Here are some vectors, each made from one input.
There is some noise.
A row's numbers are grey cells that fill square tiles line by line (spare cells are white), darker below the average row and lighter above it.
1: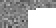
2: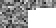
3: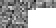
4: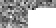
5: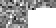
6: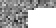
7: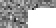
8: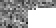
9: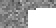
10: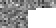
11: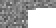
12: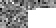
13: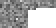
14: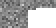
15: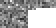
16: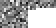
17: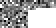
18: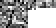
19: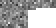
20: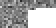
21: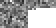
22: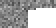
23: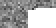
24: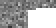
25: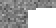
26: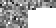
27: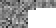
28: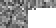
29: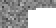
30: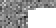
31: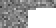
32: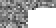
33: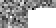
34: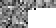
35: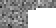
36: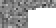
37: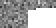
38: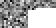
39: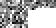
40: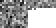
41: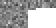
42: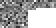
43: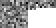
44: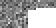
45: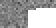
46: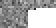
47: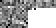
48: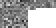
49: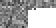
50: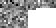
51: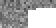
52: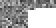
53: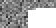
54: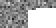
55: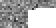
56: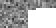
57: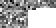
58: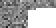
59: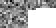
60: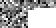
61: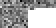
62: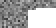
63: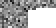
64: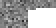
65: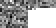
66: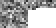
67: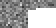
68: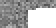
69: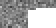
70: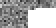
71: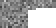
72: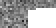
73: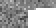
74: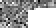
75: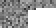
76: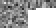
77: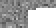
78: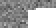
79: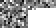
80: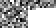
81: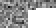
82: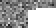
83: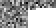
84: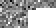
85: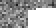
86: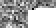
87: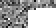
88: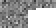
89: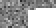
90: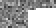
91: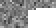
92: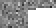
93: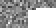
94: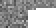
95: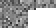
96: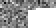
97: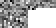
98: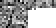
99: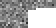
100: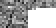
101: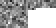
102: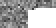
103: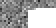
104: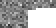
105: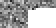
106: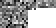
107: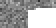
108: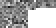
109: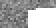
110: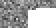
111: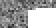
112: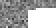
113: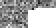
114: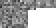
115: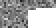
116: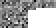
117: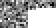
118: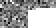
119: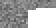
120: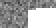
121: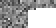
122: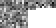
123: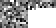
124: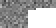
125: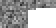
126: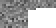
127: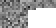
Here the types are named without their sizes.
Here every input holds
a list of items, each a point on a line and a true/false value.
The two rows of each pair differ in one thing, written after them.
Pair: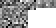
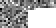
the place on the line in item 2 of the list
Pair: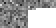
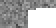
the place on the line in item 2 of the list
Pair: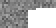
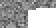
the place on the line in item 1 of the list
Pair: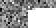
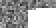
the true/false value in item 2 of the list
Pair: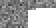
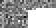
the place on the line in item 1 of the list
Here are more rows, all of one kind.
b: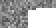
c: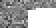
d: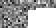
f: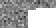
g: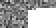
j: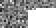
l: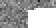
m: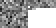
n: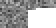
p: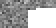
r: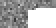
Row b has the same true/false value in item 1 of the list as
f and g.
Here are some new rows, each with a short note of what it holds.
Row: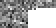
a list of one item
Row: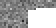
a list of one item
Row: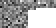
a list of two items
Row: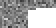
a list of one item
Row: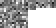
the empty list
